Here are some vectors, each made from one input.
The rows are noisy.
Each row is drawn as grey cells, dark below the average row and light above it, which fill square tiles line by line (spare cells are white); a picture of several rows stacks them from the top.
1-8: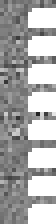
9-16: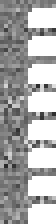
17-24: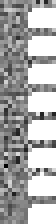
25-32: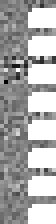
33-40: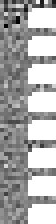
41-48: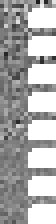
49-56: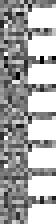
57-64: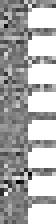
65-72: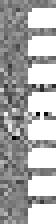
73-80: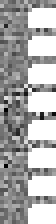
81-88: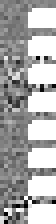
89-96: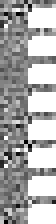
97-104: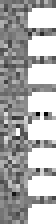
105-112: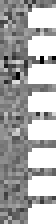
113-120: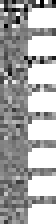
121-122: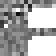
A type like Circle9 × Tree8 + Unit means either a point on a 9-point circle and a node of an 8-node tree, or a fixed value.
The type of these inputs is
Bool × Circle11 + Unit.
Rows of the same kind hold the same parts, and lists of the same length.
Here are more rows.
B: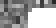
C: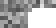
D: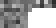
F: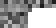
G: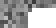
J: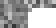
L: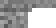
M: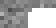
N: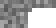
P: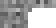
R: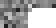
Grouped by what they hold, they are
B, C, F, G, J, L, M, N, P
D, R

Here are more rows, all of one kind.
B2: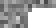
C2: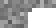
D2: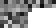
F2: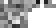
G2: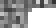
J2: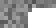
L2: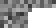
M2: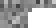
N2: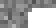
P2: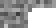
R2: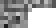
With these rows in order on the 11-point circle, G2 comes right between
F2 and R2.
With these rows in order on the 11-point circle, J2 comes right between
B2 and N2.
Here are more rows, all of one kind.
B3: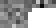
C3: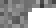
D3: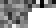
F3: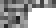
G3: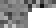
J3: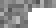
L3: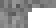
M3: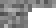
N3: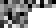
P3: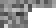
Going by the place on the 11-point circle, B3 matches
C3, D3, G3 and M3.
